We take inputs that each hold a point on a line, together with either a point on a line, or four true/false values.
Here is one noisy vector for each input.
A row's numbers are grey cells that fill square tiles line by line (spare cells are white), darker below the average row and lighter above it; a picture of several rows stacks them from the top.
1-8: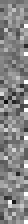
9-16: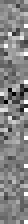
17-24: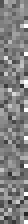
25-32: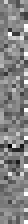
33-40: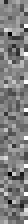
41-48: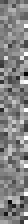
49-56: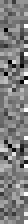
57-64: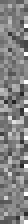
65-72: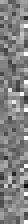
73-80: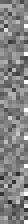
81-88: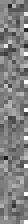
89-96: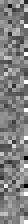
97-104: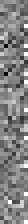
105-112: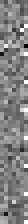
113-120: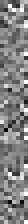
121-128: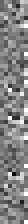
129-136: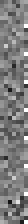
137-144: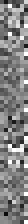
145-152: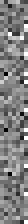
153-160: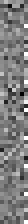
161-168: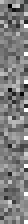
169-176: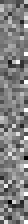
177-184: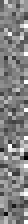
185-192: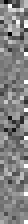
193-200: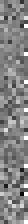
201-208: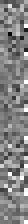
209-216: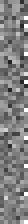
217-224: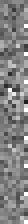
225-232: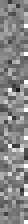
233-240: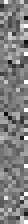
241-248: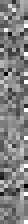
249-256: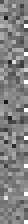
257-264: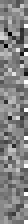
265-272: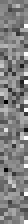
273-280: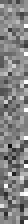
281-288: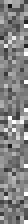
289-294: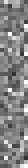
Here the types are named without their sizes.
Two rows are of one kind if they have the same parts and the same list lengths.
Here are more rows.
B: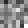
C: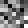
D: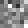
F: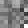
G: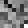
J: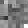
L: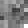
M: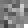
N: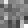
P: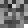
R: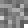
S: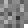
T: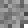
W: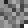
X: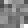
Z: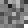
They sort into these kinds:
B, M, P, R
C, D, F, G, J, L, N, S, T, W, X, Z

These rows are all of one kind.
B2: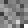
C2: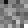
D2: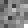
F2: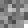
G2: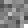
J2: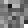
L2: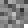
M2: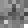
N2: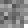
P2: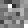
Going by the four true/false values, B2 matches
C2, N2 and P2.
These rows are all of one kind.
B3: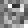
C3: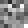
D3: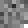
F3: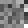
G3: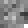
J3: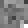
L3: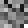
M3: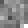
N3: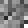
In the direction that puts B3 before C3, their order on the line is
B3, J3, D3, C3, N3, M3, F3, L3, G3.
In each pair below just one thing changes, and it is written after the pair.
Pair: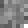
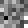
the place on the line
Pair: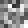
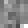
one of the four true/false values
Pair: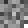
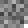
the place on the line
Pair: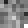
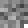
one of the four true/false values
